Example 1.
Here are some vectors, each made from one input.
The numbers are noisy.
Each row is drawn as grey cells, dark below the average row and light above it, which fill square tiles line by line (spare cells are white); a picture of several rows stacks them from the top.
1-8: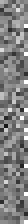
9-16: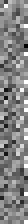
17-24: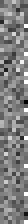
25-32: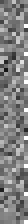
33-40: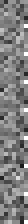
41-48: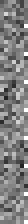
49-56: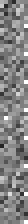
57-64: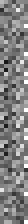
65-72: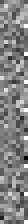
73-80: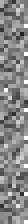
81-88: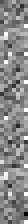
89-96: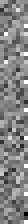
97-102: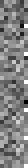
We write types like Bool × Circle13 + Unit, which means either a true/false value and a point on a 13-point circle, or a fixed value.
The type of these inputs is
Bool × (Tree10 + Unit) + Tree9.
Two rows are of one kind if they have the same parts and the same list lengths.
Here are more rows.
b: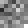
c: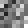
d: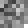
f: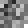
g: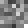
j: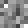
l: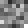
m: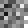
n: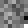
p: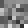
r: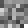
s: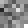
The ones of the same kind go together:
b, c, d, f, g, l, m, s
j, n
p, r

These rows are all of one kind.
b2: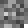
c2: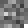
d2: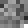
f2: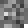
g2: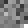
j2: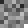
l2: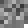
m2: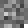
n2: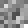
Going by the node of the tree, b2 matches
c2, f2 and m2.
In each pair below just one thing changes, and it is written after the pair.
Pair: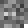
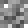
the true/false value
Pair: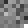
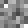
the true/false value
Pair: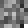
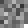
the node of the tree
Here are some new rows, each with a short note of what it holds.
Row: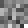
a true/false value
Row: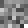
a true/false value
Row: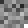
a node of a 10-node tree and a true/false value
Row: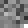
a node of a 10-node tree and a true/false value
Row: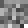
a true/false value
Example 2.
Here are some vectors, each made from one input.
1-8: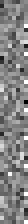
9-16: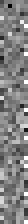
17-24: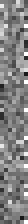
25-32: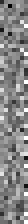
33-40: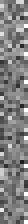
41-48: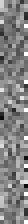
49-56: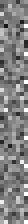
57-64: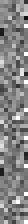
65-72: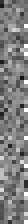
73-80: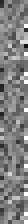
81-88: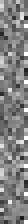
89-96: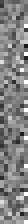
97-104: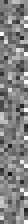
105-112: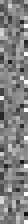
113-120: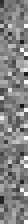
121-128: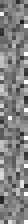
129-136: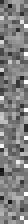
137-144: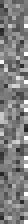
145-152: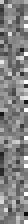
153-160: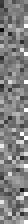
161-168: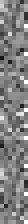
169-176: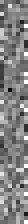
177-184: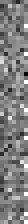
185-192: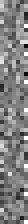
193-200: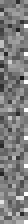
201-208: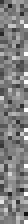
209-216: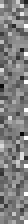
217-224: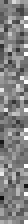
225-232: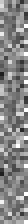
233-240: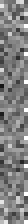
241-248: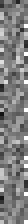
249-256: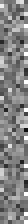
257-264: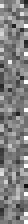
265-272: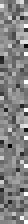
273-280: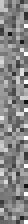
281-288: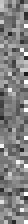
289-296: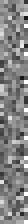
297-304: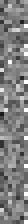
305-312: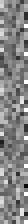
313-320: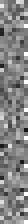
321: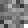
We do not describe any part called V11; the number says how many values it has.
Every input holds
either one of 9 labels, or a point on a 9-point line and a value of V11.
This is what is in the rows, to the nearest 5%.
About 40% of them hold one of 9 labels. The rest hold a point on a 9-point line and a value of V11.
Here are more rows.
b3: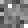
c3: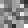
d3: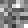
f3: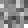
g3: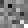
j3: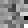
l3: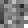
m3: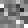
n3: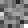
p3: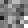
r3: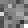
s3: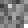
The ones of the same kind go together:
b3, g3, l3, n3, p3, r3, s3
c3, d3, f3, j3, m3

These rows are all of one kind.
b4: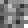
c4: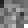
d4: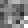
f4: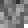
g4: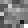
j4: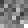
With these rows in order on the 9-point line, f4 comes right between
c4 and g4.
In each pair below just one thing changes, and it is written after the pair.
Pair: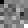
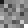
the value of V11
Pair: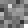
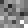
the place on the 9-point line
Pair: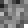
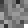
the value of V11
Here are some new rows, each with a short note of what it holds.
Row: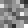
one of 9 labels
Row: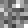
one of 9 labels
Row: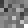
a point on a 9-point line and a value of V11
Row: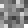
one of 9 labels
